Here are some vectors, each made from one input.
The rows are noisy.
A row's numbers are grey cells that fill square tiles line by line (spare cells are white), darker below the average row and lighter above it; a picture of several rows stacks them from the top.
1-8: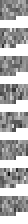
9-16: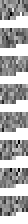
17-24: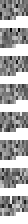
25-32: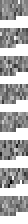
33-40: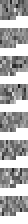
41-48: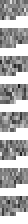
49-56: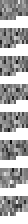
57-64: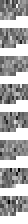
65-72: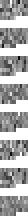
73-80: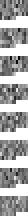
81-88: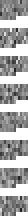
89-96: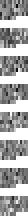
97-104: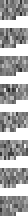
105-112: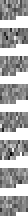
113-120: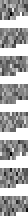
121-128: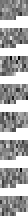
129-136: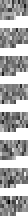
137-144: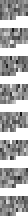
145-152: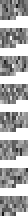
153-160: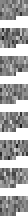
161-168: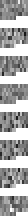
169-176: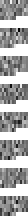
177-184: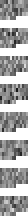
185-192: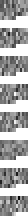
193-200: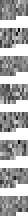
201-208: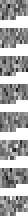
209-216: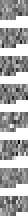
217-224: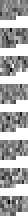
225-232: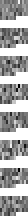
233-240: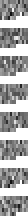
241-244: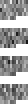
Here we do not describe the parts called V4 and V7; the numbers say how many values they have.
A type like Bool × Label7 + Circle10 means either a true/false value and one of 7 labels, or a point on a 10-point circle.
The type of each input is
(Label11 × V4 + Line8) × V7.
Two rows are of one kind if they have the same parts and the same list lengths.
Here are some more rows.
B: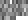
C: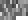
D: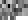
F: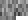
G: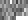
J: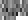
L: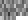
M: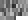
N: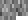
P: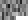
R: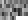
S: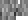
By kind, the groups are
B, C, D, F, G, M, N, P, R, S
J, L

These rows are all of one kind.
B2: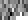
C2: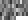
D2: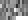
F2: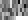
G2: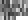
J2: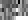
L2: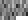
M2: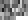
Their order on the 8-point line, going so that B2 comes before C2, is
B2, F2, M2, J2, D2, C2, L2, G2.
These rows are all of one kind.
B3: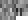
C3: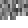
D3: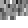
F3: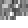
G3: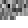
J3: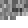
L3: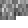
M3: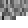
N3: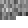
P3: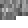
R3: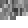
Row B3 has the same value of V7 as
C3, G3, J3 and R3.
